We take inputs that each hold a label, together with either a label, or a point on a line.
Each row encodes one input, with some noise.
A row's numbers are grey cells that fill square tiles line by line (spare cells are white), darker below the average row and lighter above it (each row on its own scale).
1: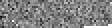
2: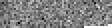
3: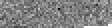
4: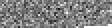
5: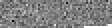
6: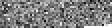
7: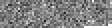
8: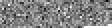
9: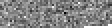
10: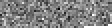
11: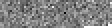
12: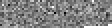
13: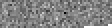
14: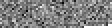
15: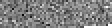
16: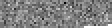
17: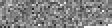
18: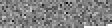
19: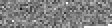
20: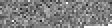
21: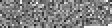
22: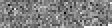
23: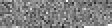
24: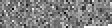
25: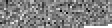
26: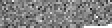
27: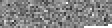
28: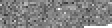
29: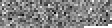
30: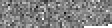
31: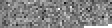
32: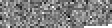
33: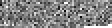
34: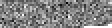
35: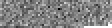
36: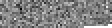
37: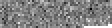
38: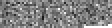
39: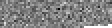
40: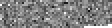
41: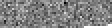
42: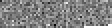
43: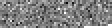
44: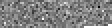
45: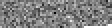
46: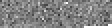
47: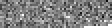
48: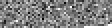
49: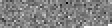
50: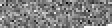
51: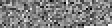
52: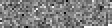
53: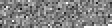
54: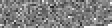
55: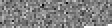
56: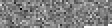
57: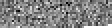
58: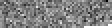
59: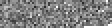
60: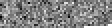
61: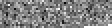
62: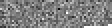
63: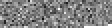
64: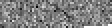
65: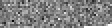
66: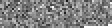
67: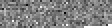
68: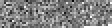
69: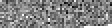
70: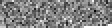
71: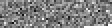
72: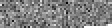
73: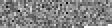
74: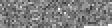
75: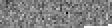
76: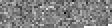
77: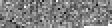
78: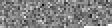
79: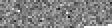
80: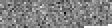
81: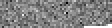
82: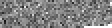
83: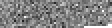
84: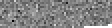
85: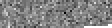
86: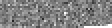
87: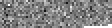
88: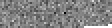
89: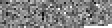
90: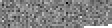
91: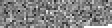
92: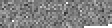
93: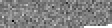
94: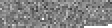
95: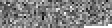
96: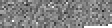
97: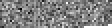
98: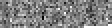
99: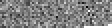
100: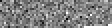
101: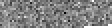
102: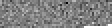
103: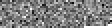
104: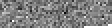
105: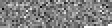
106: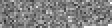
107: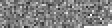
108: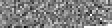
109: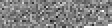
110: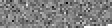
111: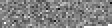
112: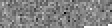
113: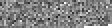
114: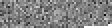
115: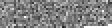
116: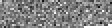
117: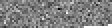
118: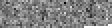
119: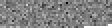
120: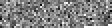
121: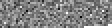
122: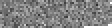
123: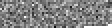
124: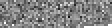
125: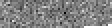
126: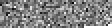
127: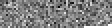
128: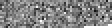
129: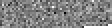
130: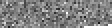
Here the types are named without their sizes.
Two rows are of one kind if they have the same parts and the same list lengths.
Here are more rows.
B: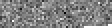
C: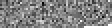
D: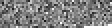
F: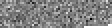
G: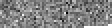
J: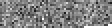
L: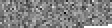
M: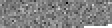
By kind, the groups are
B, F, J, L
C, D, G, M

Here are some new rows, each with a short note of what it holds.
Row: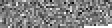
two labels
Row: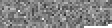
a label and a point on a line
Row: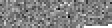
a label and a point on a line
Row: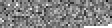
two labels
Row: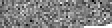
two labels
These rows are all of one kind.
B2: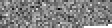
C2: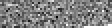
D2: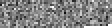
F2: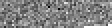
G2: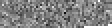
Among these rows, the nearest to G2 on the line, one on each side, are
B2 and D2.
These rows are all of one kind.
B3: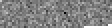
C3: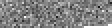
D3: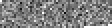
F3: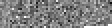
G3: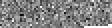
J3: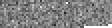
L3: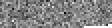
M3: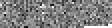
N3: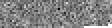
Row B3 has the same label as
D3 and L3.
